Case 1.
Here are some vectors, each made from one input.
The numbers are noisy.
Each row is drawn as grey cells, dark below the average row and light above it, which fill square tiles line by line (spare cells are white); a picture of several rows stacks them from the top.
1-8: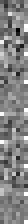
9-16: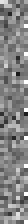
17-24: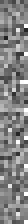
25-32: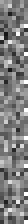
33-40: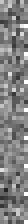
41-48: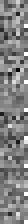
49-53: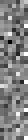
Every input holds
a node of an 11-node tree.
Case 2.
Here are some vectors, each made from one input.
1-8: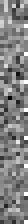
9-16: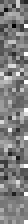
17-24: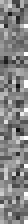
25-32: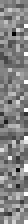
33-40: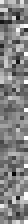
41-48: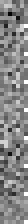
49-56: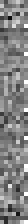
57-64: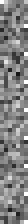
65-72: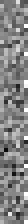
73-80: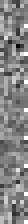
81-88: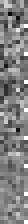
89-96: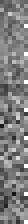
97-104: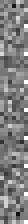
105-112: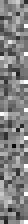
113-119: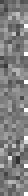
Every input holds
a node of a 15-node tree.
